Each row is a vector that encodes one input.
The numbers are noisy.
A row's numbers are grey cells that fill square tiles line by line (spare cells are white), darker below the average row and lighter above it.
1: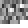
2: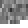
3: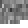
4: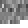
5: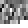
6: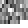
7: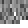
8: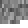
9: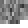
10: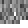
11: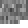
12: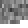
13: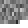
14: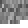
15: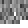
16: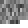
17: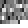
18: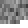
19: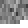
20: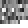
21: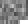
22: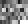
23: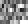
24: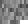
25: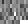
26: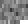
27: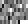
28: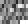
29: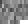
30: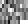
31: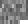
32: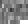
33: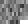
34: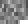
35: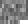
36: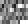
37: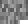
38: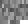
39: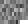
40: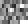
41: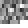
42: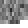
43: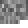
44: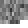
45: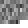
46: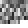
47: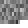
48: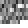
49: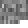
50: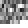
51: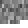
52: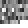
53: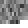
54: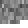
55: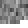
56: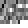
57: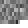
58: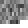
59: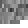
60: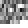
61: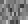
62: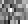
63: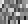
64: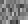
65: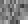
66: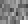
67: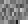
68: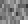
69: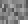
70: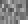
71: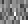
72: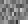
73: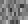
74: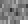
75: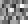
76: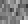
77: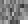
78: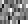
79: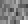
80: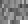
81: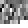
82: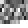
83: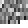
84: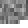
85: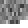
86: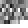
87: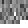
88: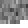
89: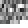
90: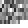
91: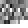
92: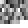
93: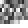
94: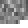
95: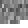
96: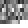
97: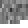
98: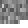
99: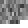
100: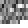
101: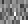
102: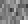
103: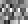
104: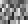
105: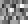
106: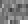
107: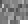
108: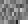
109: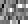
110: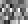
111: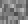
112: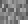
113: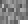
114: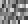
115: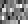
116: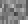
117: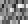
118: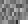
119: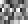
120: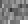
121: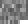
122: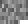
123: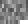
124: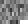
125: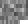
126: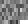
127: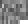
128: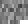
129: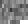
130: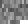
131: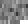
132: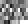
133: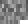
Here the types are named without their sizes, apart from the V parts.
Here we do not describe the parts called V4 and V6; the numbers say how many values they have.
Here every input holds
either a value of V4 and a value of V6, or a list of points on a line.
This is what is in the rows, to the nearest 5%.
About 35% of them hold a value of V4 and a value of V6. The rest are lists of points on a line.
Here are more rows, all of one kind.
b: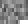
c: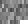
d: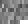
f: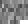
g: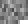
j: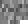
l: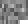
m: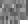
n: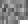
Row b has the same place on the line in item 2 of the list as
j and n.
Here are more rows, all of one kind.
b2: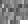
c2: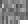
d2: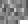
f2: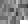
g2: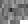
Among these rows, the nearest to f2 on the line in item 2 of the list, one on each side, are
b2 and d2.
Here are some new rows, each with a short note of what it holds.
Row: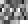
a value of V4 and a value of V6
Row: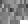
a list of two items
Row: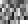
a value of V4 and a value of V6
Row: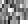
a value of V4 and a value of V6
